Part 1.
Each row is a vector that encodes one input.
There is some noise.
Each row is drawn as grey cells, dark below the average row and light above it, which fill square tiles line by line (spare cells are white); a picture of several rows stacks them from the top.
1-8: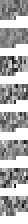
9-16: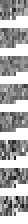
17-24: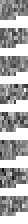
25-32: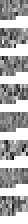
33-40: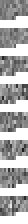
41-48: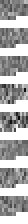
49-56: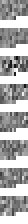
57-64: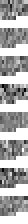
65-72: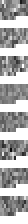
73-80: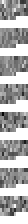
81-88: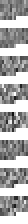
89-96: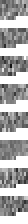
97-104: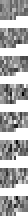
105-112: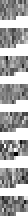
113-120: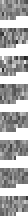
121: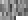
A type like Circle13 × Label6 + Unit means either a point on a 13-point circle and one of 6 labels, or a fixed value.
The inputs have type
List2(Line7).
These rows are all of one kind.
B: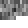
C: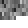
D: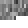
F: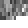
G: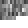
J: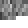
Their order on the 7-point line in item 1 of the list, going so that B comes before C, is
G, F, B, C, D, J.
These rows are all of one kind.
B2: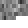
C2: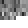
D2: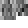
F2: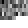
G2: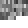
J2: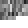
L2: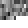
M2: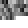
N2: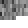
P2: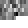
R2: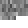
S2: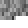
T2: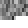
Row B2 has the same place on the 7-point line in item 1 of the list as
J2, L2, M2 and R2.
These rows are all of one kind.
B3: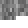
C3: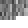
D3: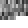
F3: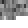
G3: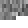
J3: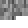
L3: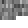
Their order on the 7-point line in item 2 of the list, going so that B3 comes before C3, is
F3, B3, G3, L3, C3, J3, D3.
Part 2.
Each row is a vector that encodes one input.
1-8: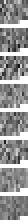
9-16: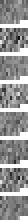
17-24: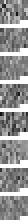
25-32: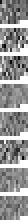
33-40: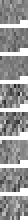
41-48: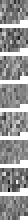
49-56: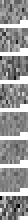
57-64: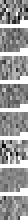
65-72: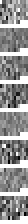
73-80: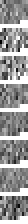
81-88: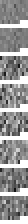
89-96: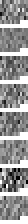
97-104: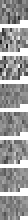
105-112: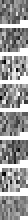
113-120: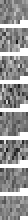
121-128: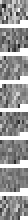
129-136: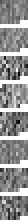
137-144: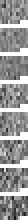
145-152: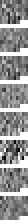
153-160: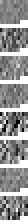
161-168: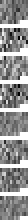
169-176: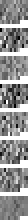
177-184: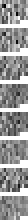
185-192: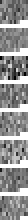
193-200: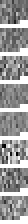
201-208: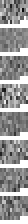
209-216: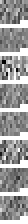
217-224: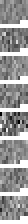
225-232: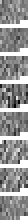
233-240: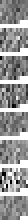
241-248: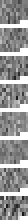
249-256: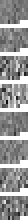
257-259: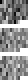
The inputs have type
List2(Line10).
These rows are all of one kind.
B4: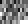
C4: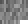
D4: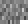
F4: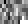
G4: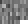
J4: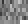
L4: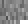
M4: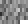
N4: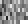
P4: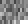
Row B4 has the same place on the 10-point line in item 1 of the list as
F4, G4 and P4.
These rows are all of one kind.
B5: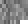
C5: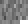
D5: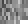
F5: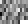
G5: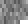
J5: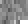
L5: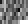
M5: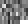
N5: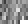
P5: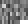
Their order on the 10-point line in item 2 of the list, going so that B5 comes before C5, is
D5, N5, B5, J5, M5, C5, G5, L5, F5, P5.
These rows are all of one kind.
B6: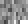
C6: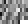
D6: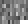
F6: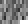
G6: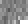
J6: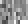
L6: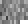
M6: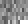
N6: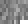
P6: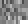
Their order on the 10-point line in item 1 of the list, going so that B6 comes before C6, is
N6, B6, D6, L6, J6, P6, G6, F6, M6, C6.
